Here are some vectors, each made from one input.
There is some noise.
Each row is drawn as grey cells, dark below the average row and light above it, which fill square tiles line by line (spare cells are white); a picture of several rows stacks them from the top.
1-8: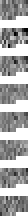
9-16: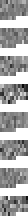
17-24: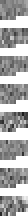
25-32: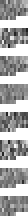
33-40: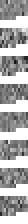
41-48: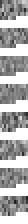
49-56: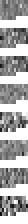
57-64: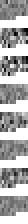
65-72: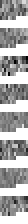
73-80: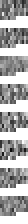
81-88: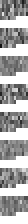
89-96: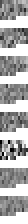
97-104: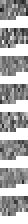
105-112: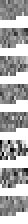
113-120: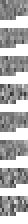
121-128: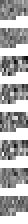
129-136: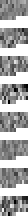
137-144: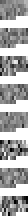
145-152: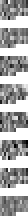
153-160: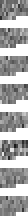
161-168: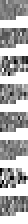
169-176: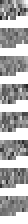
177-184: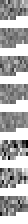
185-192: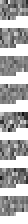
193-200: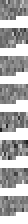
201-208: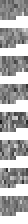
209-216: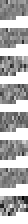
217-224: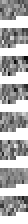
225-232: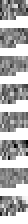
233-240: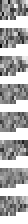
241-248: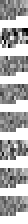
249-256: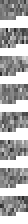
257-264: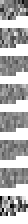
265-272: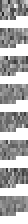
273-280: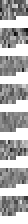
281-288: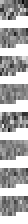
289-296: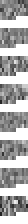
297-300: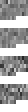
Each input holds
a true/false value, together with either a point on a 9-point circle, or a fixed value.
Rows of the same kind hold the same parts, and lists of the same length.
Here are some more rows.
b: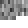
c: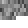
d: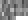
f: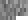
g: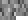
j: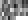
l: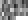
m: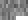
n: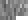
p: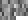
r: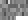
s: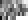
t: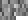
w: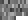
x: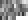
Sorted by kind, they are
b, d, f, j, l, m, n, r, s, w, x
c, g, p, t

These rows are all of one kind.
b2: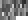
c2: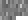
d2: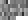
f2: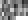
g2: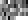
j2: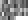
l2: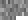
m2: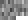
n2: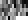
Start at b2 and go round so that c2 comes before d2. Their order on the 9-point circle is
b2, c2, l2, m2, n2, g2, d2, j2, f2.
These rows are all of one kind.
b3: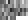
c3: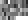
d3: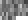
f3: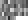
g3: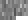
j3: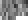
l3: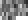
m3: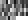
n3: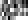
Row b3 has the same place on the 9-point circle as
d3 and l3.
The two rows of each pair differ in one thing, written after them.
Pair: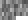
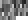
the true/false value
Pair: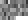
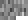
the place on the 9-point circle
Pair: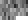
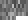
the true/false value
